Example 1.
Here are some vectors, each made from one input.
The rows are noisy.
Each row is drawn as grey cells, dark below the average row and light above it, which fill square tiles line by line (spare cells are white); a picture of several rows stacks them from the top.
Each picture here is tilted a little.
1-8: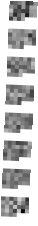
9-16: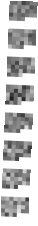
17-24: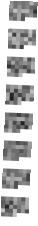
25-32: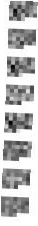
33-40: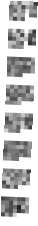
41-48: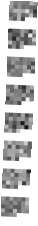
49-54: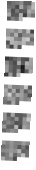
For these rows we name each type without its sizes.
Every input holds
a point on a line.
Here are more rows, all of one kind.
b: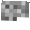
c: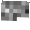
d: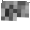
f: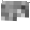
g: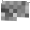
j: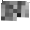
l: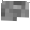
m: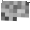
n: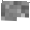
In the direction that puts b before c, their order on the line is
m, b, c, f, n, l, g, j, d.
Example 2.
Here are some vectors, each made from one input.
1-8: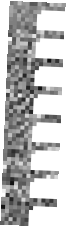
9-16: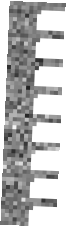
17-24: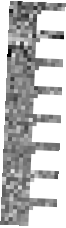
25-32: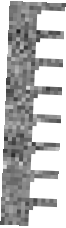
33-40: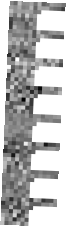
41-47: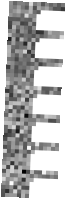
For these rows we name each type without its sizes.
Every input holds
a label.
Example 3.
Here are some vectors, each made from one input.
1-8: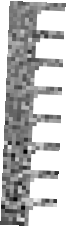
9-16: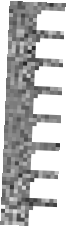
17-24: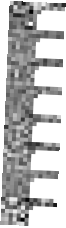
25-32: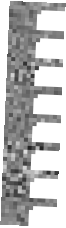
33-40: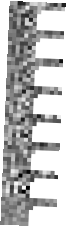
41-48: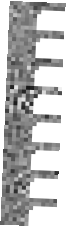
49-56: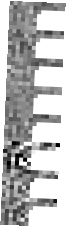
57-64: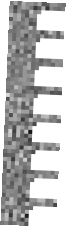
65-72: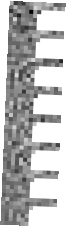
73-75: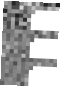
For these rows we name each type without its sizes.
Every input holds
a point on a line.
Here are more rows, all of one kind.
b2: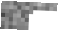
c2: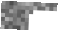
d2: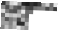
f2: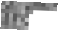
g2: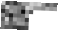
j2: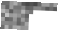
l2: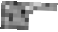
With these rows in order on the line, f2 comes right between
b2 and d2.
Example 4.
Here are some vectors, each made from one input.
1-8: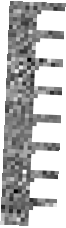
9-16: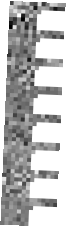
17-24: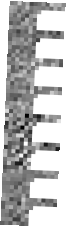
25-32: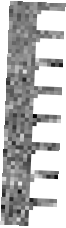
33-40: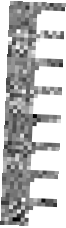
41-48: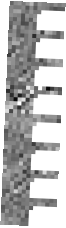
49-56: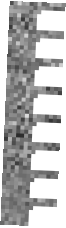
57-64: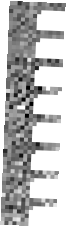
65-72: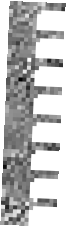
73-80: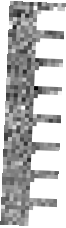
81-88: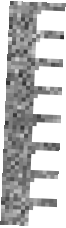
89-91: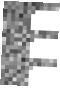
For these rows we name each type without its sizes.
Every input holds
a point on a circle.
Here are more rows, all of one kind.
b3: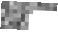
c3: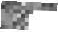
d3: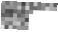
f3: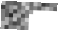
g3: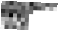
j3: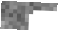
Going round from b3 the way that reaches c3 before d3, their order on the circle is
b3, j3, c3, g3, f3, d3.
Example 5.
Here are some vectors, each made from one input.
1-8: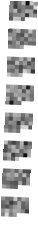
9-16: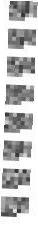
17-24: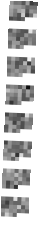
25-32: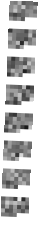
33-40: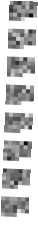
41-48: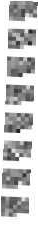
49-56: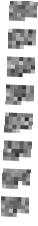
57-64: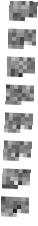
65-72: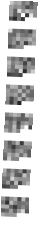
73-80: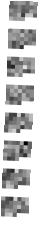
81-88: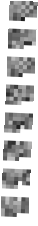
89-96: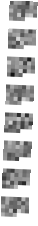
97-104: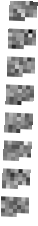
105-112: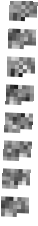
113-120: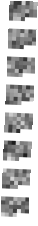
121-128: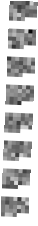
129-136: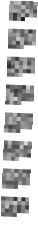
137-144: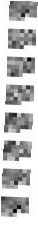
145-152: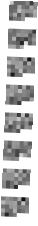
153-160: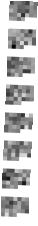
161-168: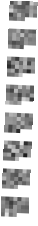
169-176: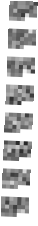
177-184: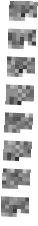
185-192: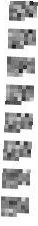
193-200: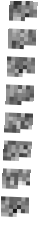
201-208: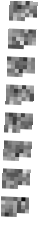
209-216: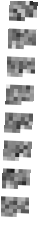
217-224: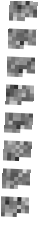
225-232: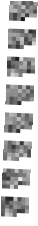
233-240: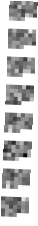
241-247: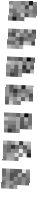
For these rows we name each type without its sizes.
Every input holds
a point on a circle.
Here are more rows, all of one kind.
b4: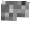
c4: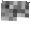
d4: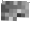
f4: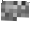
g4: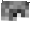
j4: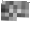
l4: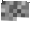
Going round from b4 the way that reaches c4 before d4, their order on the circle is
b4, f4, g4, c4, l4, d4, j4.
